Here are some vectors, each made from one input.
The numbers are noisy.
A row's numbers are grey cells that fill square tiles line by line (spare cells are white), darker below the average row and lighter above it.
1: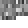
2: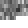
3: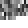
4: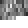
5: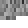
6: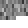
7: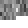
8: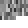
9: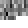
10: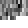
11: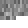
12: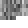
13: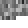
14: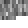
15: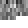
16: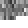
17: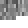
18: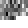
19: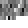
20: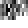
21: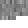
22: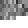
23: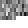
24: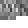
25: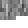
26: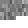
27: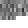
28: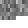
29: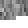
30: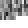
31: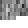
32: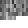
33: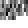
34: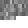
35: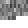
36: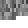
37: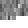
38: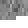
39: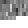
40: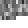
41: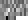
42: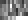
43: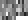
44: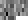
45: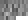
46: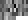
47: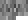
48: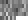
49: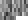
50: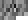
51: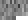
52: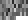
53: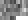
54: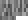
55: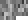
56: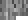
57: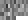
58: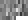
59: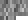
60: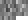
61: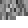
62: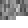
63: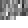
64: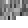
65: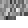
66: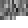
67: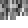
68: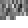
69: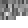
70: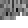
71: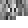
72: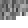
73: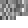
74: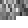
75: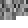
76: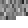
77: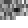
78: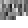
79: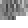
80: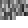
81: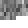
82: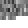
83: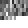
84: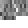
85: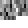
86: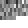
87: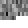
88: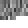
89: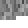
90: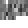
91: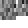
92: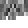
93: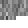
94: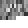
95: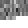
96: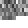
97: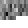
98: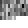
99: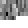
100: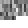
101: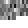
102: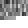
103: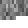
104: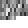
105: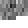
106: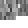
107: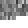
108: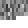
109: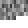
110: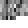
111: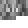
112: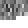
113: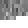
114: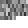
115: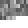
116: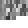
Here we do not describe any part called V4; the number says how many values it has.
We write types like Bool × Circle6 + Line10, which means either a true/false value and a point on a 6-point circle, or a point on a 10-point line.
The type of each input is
(Bool × Bool × Bool + Label5 × (Line5 + V4)) × Circle6.
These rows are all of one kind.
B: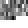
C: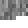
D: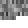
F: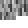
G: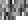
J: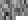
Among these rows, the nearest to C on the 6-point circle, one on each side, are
B and J.
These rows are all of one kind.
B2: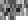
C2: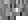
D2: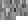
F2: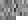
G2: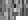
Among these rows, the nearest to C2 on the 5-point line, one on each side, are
F2 and G2.
